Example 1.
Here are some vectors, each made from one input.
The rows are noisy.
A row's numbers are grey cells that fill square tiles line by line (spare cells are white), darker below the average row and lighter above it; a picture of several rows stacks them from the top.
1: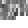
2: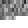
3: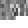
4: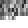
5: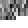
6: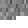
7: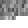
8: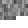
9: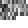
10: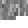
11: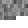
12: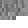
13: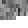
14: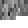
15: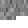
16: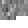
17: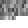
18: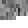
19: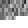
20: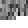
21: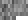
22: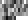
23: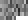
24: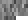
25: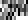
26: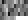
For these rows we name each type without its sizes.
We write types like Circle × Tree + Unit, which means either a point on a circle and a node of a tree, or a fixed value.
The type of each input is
Circle.
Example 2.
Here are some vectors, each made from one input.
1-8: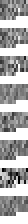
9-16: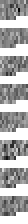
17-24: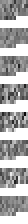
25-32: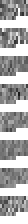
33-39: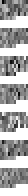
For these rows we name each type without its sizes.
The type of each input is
Circle.
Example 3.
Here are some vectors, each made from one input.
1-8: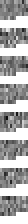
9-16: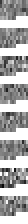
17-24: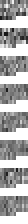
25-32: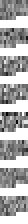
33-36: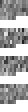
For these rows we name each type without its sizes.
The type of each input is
Line.
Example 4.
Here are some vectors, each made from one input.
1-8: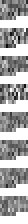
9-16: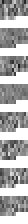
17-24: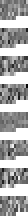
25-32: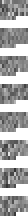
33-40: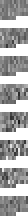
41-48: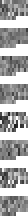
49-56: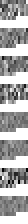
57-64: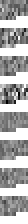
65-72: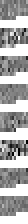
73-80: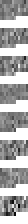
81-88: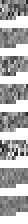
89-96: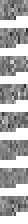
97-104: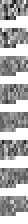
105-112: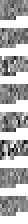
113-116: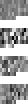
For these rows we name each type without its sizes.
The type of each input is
Circle + Unit.
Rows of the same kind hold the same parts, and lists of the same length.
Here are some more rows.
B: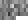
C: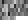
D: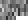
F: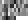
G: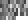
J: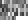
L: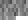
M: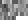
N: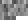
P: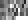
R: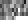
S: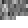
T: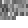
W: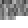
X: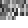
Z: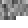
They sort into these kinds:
B
C, D, F, G, J, L, M, N, P, R, S, T, W, X, Z

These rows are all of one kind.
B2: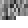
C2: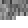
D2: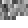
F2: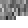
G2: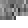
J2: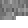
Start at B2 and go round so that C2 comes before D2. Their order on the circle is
B2, C2, G2, F2, D2, J2.
